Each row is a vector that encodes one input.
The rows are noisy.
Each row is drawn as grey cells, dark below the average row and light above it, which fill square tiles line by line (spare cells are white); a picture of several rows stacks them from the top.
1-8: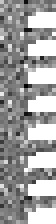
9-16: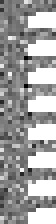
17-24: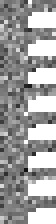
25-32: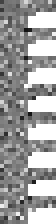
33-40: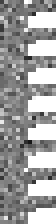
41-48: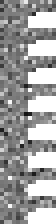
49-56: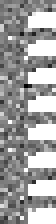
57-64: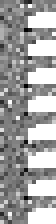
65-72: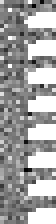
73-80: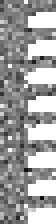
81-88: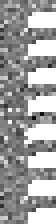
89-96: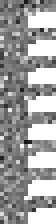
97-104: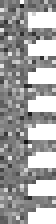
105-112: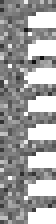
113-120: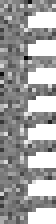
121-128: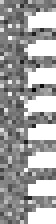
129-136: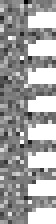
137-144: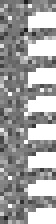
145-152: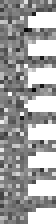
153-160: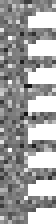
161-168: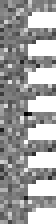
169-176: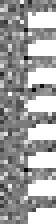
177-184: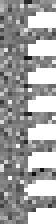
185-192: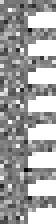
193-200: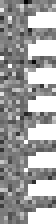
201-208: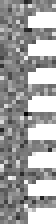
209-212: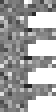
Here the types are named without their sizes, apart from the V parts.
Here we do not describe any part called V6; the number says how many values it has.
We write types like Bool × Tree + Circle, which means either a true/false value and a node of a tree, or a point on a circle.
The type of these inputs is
Bool × List(V6) + Tree × Tree.
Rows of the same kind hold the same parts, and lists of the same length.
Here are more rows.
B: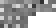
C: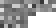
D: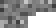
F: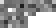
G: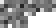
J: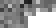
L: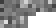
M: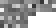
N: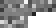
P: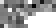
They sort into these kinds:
B, C, M
D, L
F, G, J, P
N

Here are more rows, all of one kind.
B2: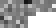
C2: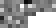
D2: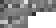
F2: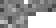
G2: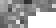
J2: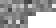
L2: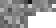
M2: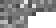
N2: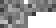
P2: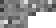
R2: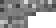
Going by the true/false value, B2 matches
C2, G2, J2 and L2.
